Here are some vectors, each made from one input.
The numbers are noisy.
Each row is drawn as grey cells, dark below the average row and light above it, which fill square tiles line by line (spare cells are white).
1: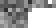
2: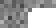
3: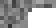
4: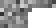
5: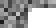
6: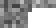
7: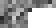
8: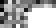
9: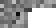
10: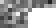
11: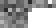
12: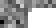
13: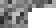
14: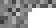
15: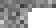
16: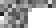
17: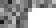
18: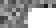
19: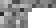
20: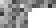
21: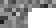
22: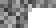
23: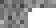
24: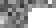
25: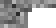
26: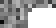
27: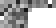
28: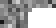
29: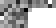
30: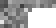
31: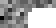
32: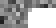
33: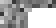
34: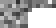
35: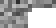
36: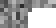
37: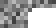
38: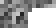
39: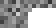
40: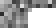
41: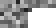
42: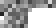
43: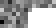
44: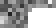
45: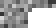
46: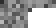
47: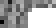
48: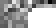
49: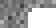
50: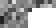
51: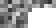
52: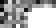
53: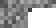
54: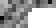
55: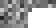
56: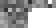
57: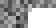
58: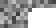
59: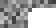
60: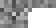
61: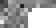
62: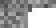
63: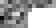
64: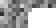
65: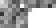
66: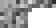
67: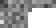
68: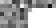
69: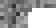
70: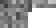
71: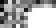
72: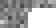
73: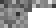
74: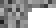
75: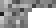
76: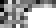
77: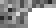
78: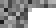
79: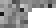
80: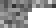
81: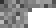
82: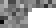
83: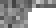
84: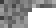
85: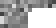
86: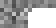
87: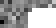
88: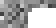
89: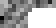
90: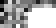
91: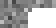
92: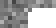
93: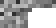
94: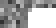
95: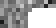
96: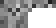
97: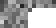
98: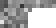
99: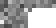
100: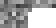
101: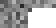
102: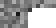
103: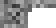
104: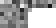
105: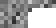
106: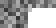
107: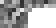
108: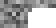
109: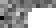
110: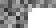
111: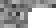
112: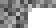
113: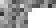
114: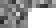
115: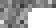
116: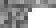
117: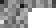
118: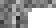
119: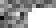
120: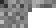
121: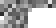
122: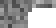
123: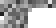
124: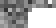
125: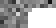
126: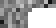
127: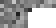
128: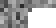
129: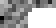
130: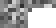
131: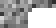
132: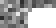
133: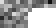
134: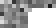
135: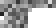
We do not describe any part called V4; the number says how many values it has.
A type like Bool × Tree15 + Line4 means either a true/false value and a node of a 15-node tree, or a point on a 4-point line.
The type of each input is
List3(Bool × V4).
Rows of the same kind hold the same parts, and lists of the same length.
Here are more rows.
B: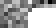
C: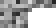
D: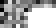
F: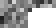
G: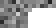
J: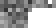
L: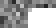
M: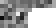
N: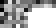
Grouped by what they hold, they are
B, C, F
D, N
G, L, M
J

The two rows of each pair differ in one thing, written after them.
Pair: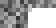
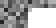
the true/false value in item 1 of the list
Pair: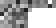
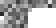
the true/false value in item 1 of the list
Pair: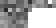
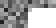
the value of V4 in item 1 of the list
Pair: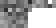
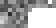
the true/false value in item 1 of the list
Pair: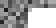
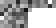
the value of V4 in item 1 of the list
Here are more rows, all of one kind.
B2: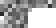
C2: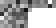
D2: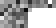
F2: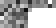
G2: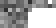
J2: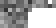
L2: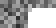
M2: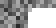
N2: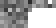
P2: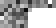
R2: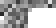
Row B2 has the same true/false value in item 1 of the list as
L2, M2 and R2.
